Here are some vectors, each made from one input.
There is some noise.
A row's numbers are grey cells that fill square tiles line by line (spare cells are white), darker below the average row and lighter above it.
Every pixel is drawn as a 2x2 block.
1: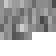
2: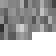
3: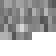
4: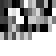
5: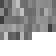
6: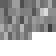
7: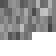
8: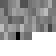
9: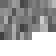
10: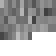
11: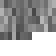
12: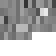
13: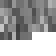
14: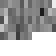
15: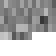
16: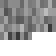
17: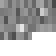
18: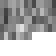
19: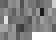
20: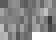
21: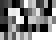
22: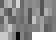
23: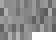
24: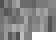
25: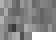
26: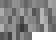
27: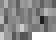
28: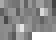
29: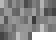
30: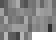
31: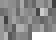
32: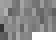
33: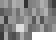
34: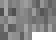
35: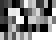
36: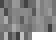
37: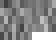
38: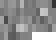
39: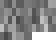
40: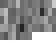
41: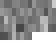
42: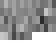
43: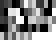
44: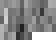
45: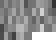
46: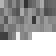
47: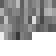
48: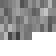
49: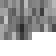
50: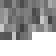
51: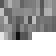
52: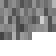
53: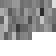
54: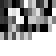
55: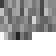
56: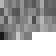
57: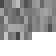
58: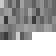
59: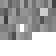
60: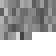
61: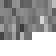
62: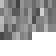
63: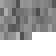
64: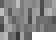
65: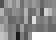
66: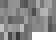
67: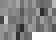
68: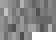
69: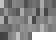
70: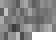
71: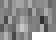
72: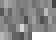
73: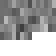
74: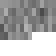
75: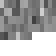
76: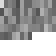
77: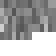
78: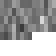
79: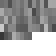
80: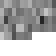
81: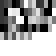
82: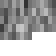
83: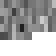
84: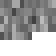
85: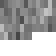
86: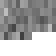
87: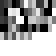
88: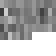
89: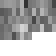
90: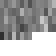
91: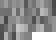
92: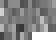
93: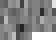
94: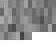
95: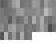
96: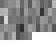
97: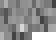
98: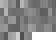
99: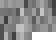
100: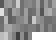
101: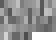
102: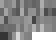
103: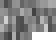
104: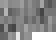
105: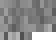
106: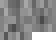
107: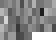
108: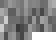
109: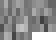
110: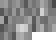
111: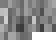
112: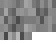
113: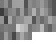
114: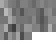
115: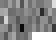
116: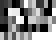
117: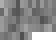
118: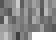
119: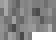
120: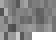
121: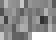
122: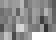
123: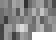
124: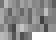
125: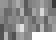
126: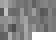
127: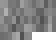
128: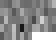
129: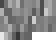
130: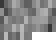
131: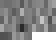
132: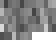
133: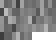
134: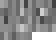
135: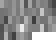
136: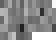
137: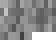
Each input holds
either a fixed value, or four true/false values.
